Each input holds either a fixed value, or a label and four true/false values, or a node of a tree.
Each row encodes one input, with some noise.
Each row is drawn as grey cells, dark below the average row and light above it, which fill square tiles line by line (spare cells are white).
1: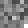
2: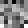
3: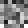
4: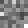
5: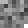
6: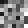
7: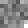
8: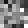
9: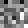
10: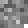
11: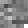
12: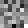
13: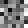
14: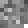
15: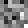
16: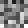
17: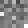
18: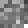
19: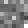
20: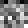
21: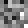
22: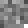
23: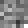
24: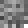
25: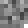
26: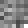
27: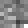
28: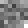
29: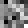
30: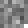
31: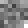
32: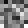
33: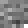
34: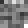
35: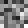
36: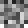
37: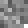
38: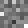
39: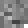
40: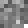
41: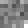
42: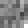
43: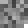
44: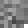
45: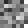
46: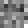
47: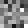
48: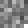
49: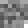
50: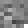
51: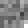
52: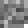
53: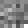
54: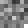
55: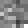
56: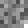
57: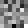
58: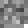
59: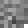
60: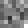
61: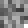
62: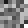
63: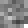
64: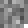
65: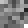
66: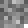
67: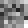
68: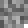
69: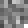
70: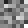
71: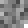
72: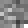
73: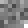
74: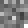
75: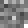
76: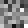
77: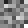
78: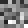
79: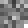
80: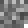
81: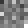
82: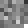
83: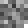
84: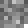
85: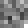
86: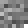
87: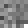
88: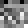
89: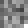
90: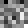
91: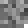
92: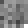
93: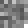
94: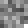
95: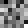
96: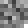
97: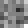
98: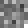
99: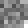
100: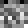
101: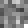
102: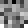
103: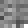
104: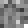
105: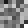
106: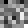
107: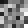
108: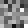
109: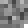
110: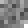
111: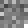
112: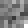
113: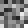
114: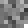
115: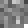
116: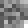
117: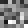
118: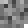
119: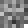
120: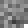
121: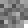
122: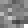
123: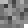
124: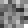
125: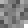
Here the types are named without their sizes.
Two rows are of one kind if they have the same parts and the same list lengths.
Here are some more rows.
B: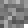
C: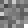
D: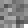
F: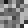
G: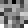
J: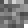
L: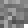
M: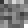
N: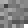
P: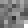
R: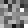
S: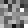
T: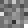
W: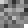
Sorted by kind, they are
B, C, D, J, L, M, N, P, T, W
F, G
R, S

